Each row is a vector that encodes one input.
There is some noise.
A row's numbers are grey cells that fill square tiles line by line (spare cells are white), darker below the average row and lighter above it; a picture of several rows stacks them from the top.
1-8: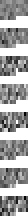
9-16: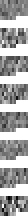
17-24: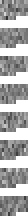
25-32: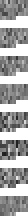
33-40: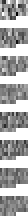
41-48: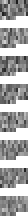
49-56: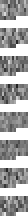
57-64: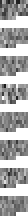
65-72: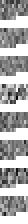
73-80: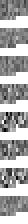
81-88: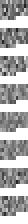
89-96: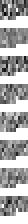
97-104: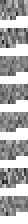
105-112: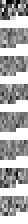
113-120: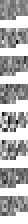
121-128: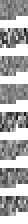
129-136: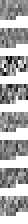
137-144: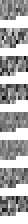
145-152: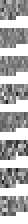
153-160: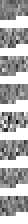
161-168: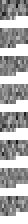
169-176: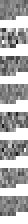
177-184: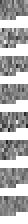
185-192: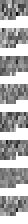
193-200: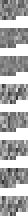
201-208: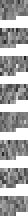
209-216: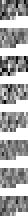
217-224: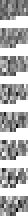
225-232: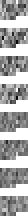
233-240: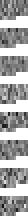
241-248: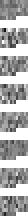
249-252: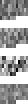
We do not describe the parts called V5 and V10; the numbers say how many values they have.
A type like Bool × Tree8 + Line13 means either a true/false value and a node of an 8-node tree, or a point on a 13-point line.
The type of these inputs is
(Circle6 + V5) × V10 + List2(Line4).
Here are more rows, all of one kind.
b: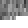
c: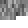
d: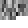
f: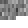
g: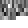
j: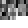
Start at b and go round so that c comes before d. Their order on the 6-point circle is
b, f, c, g, d, j.
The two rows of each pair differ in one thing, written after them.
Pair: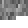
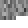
the value of V5
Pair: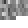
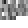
the value of V5
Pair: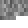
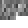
the value of V5
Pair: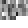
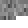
the value of V5
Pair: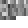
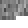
the value of V10
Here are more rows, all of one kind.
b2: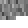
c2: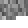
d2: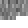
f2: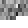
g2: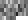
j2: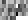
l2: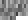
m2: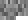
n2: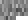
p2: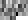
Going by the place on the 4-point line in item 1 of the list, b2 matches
c2, f2, g2 and n2.
